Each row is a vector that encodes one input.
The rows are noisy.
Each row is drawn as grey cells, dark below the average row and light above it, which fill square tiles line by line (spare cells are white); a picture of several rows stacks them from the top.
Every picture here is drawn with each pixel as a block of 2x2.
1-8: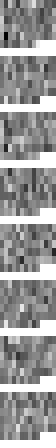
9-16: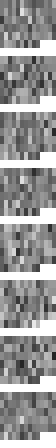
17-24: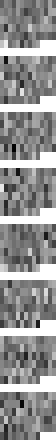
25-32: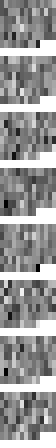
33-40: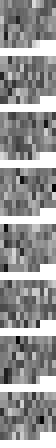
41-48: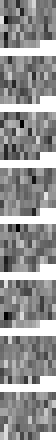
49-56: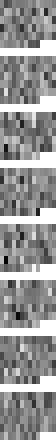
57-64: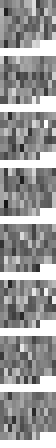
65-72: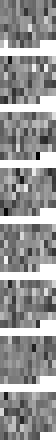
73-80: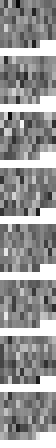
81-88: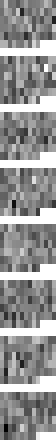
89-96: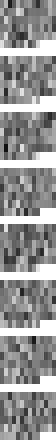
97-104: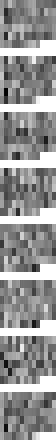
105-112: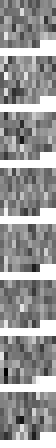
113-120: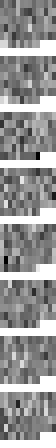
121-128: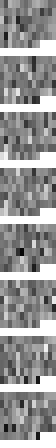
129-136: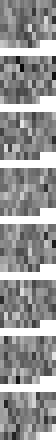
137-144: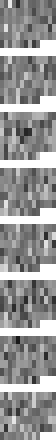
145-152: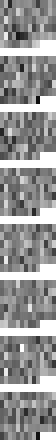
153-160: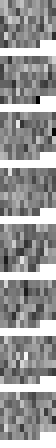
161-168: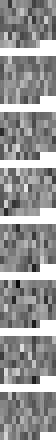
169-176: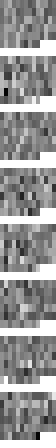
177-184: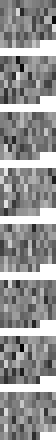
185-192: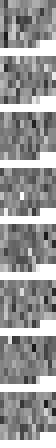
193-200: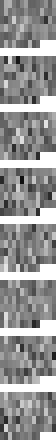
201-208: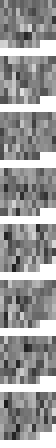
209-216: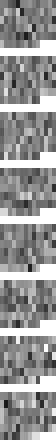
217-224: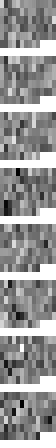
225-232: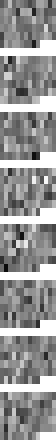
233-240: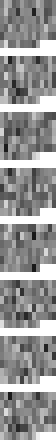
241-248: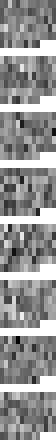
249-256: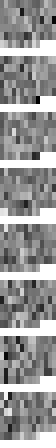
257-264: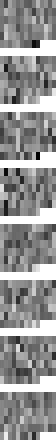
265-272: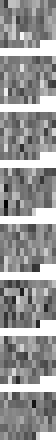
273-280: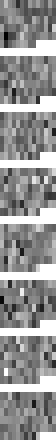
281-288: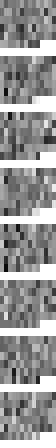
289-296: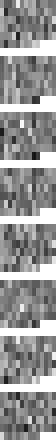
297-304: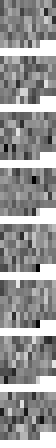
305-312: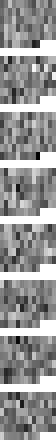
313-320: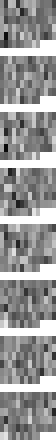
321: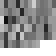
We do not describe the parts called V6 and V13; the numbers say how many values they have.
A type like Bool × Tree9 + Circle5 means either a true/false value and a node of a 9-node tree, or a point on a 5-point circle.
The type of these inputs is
(Bool × Circle5 + V13) × V6.
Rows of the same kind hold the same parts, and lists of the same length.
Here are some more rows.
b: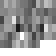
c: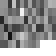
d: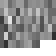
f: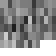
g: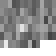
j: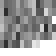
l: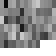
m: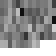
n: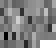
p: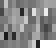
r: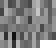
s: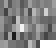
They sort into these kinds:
b, g, l, m, n, p, r, s
c, d, f, j

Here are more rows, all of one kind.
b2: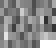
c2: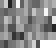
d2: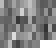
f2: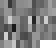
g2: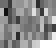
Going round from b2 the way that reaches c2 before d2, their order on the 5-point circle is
b2, c2, f2, g2, d2.
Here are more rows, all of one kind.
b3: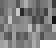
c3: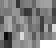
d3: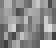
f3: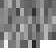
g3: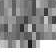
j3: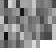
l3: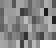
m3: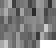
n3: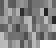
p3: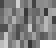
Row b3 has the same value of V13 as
c3 and j3.
